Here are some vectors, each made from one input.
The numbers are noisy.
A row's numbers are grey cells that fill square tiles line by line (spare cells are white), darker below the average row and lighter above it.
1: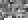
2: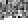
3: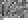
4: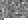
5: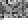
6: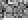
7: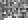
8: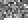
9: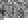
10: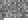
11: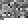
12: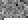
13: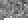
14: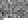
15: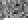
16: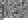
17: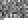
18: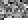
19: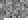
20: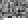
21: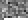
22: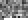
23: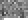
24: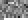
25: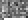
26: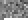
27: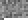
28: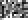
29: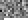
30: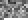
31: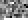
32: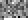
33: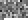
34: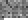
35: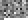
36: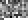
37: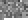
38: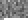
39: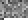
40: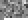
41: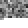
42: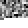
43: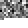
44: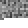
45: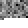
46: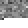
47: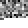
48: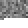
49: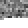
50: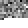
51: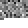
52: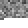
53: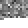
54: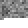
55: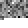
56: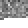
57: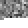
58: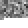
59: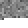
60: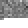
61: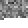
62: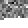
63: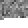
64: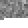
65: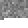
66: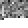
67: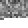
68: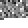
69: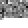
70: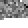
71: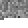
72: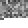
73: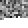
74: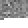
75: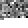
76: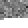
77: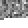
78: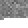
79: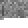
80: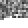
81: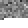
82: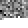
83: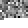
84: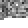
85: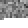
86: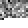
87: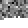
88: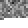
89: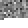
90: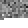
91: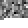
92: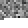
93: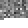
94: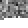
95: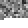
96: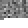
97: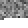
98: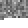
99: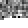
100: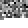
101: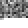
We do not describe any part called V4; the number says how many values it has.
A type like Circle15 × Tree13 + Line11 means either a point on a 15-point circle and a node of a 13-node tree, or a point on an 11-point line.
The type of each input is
List3(Bool × V4).
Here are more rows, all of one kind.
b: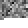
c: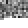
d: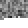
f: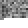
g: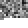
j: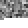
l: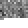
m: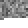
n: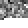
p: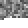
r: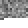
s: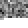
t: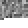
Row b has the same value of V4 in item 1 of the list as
c and g.
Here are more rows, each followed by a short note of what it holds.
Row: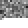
the empty list
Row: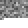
the empty list
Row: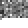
the empty list
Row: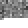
a list of one item
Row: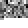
a list of three items
